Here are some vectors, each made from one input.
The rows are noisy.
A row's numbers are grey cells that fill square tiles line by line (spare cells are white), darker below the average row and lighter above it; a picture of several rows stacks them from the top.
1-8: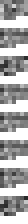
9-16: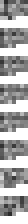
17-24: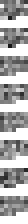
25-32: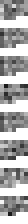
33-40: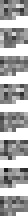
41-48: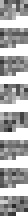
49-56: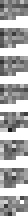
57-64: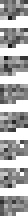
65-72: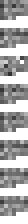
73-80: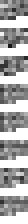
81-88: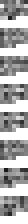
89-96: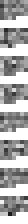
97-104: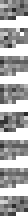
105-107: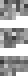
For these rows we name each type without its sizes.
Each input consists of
either a label, or a point on a line and a true/false value.
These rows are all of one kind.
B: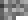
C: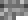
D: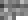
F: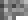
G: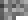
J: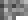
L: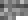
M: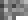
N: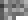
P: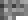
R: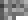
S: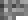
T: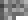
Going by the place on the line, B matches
C and G.
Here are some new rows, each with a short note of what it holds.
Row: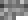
a point on a line and a true/false value
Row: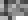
a label
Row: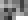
a label
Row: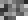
a label
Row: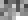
a label
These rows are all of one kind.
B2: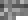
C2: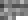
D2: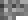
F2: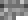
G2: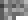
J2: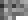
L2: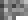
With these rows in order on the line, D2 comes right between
B2 and C2.
